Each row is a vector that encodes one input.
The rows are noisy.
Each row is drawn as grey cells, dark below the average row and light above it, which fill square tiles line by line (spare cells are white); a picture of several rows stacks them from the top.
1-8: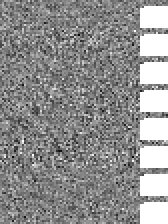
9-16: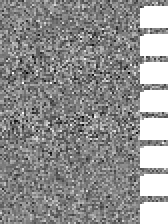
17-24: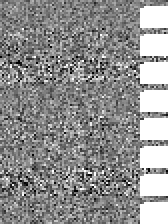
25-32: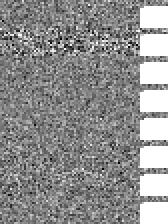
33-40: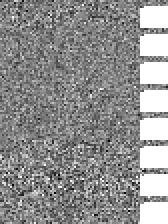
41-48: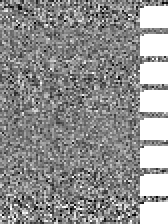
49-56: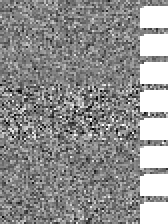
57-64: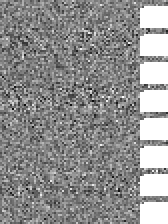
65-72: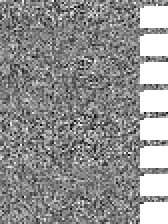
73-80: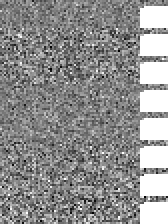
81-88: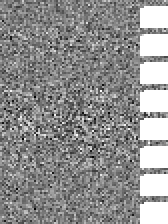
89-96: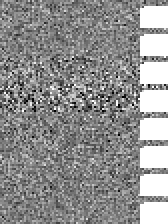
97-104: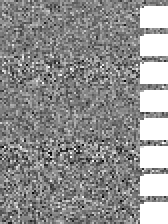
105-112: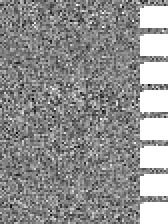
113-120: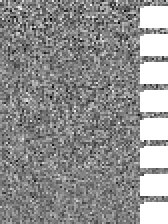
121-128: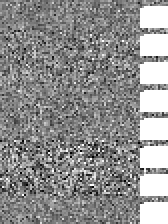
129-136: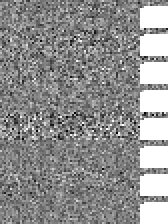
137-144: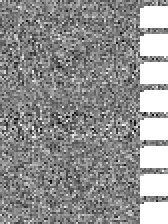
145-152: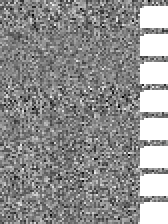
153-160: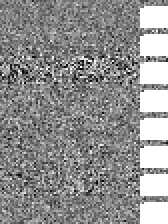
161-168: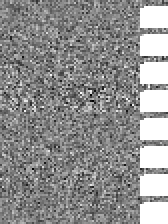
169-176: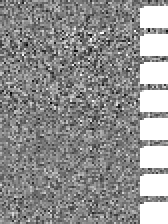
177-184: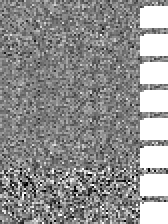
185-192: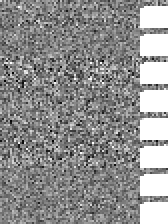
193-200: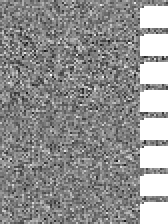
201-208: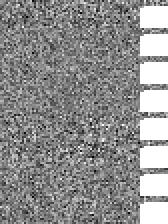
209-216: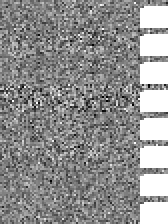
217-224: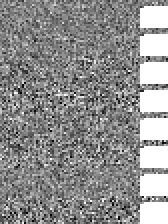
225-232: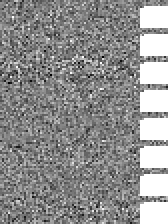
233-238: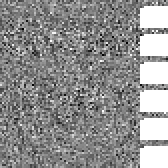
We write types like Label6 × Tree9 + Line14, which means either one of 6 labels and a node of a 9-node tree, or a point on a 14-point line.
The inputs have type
Line13.
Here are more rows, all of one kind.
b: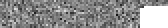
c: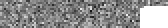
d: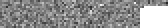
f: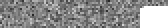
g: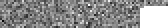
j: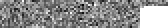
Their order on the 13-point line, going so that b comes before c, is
f, b, c, j, d, g.
